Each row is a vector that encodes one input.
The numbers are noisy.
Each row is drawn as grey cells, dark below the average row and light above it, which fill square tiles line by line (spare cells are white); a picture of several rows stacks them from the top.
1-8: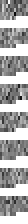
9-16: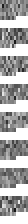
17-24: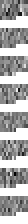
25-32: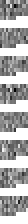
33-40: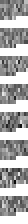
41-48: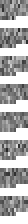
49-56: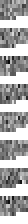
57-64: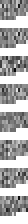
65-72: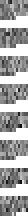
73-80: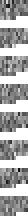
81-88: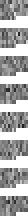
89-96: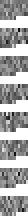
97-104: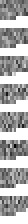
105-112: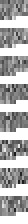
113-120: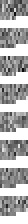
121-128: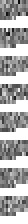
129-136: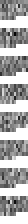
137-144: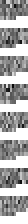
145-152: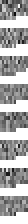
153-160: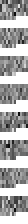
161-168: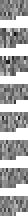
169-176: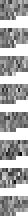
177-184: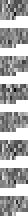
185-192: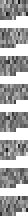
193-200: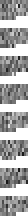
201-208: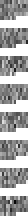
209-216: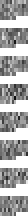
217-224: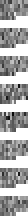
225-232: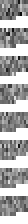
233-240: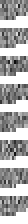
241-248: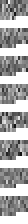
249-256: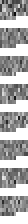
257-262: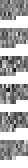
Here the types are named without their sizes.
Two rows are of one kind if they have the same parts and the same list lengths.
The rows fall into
2 kinds.
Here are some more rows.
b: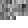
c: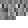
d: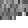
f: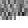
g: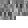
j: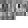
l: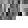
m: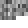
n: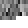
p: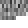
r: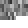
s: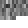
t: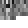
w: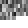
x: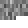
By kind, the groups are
b, c, j, m, p, r
d, f, g, l, n, s, t, w, x

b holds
a point on a circle.
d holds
a node of a tree.
